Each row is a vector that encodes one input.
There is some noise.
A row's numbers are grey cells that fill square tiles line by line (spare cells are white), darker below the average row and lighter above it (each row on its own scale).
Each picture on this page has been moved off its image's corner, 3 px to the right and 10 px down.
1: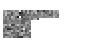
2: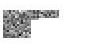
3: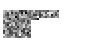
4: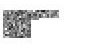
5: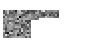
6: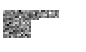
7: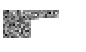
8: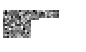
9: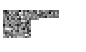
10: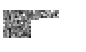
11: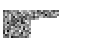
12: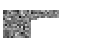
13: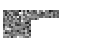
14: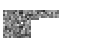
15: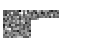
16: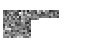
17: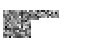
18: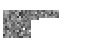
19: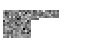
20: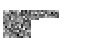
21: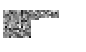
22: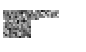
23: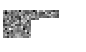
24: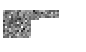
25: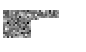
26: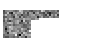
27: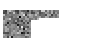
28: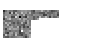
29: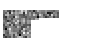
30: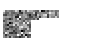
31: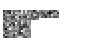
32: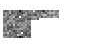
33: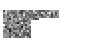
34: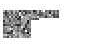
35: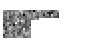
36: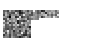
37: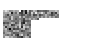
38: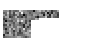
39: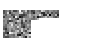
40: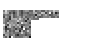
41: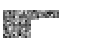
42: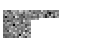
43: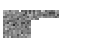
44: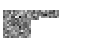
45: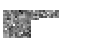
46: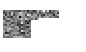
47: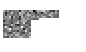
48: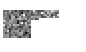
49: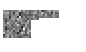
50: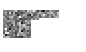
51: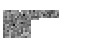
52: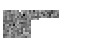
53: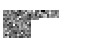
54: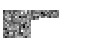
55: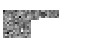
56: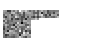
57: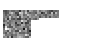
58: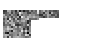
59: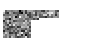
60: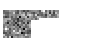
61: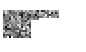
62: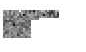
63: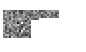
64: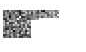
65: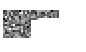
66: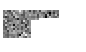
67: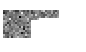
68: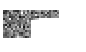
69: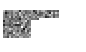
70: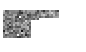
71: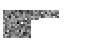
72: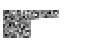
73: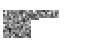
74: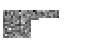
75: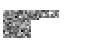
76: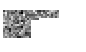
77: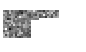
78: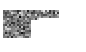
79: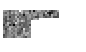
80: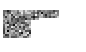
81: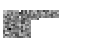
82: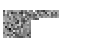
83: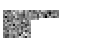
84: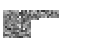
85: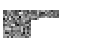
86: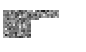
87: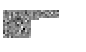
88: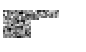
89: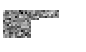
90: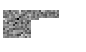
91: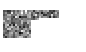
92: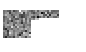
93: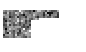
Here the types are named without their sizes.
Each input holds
a point on a line, together with either a point on a line, or three true/false values.
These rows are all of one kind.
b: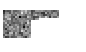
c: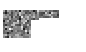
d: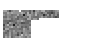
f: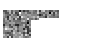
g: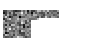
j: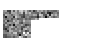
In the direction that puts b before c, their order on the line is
d, j, b, g, f, c.
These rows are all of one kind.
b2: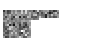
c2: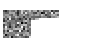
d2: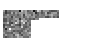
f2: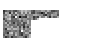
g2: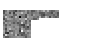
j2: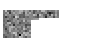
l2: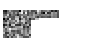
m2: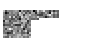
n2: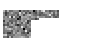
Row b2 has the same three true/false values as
d2 and m2.
